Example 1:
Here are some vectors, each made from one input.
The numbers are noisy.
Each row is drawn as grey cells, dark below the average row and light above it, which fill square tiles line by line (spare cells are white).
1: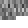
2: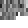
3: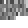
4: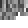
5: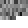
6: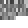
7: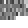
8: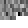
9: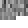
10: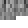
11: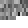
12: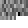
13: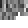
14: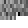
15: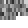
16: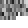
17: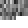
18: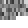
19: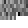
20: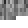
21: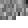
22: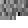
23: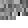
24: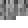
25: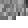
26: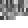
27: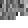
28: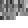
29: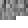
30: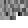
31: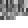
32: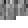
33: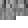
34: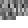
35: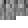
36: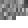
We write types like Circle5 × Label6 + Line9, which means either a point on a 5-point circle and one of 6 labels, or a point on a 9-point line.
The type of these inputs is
Line4 + Line5.
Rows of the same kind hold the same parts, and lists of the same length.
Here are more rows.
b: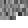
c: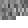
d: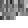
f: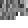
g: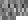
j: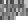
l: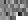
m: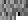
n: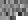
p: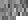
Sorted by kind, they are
b, c, g, l, m, n, p
d, f, j

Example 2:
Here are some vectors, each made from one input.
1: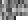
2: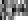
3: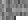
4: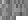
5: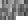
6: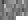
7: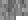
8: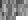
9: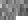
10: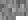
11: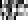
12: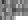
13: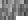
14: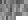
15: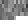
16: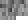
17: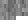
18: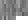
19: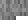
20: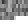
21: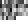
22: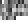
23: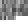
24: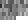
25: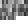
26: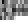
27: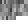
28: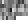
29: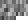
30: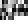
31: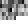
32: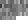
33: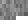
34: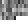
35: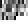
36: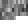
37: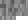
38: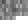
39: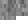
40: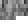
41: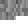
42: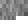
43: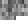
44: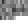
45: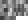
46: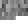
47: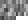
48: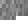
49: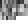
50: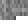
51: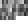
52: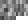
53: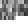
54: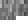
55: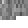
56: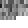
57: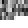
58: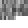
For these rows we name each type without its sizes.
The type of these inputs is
List(Line).
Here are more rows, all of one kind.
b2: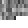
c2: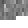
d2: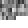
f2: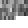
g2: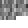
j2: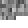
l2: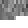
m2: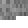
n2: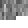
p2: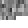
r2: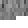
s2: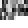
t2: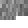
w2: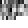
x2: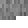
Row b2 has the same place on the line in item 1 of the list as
f2, m2, t2 and x2.
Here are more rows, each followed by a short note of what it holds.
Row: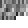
the empty list
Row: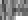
a list of one item
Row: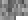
a list of one item
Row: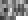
the empty list
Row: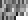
the empty list
